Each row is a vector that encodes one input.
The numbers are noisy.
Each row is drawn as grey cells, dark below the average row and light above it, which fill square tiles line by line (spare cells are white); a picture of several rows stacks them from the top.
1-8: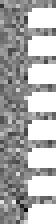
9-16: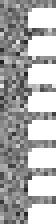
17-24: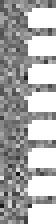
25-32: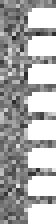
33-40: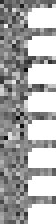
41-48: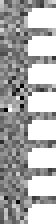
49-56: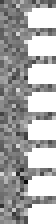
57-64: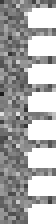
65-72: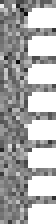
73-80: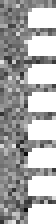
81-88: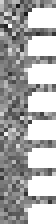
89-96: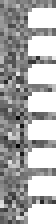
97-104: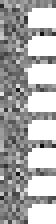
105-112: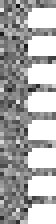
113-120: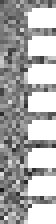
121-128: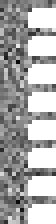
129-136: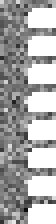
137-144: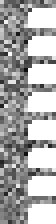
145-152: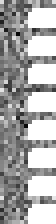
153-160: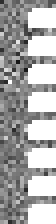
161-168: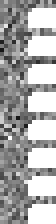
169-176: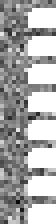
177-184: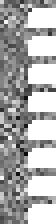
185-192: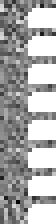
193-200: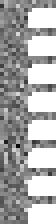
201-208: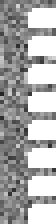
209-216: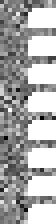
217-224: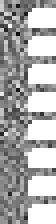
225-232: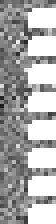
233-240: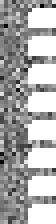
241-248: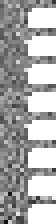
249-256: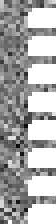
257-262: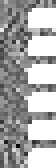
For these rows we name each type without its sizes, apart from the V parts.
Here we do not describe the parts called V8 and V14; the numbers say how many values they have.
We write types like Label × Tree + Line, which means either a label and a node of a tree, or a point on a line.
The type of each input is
Bool × (Line + V8) + V14.
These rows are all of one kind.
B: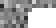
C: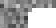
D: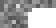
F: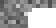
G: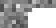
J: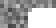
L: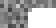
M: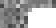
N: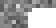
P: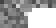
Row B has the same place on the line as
D, G, L and N.
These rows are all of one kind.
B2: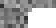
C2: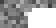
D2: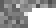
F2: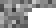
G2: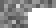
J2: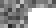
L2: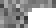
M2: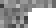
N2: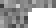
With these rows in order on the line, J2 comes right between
B2 and C2.
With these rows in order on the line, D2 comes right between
L2 and M2.
